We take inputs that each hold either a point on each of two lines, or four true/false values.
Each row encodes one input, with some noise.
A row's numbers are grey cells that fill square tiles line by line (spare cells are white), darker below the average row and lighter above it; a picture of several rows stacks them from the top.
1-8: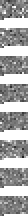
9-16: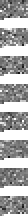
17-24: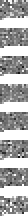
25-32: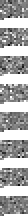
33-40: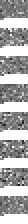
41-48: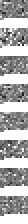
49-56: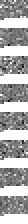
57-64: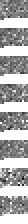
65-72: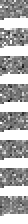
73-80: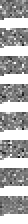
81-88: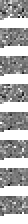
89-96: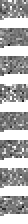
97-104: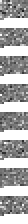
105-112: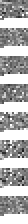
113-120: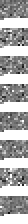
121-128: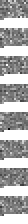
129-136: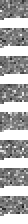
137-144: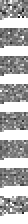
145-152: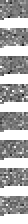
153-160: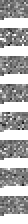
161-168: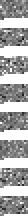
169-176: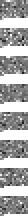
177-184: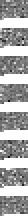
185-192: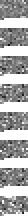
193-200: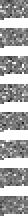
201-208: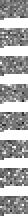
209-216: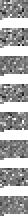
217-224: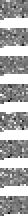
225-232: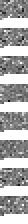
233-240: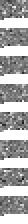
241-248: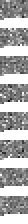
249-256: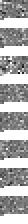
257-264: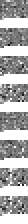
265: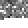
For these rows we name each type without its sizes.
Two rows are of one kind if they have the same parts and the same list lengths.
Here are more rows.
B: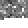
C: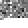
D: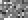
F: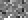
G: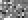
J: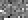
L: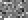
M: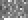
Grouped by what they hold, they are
B, J, M
C, D, F, G, L

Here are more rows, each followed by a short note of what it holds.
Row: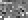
a point on each of two lines
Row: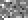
four true/false values
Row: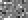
a point on each of two lines
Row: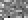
four true/false values
